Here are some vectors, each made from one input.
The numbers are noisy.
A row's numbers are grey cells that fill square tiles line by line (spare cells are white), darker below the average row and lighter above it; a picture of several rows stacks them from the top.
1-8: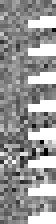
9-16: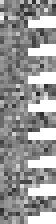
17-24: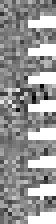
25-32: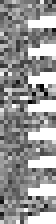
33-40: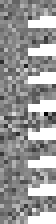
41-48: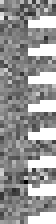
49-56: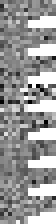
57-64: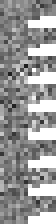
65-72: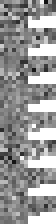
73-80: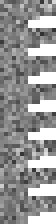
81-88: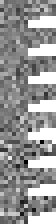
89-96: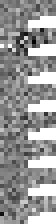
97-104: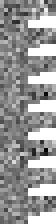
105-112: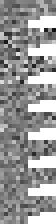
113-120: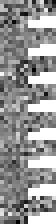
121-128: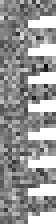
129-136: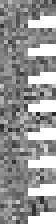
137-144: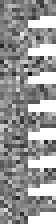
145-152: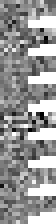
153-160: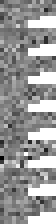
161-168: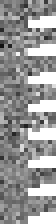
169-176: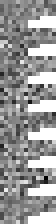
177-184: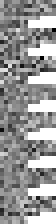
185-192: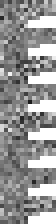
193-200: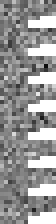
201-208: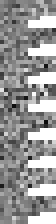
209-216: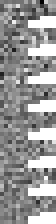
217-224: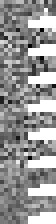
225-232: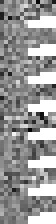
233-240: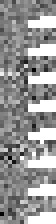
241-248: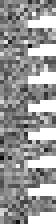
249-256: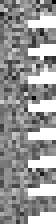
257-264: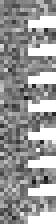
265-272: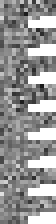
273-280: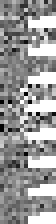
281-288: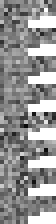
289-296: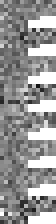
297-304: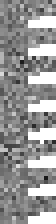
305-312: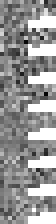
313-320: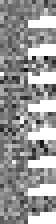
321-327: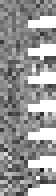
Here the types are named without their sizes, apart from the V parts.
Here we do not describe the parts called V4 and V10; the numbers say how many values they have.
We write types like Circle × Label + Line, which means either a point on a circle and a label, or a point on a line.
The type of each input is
Bool × V10 + (Line + V4) × Tree.
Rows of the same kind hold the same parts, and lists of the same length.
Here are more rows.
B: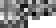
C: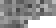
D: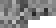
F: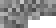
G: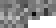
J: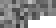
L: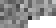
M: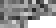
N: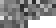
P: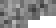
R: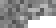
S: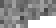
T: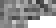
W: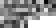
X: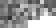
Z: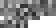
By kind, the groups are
B, D, G, J, M, P, S, T, Z
C, L, R
F, N, W, X

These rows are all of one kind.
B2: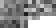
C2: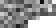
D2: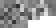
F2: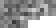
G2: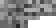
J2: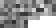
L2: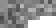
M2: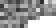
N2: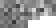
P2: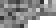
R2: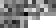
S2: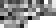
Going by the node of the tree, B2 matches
G2, L2, P2 and R2.
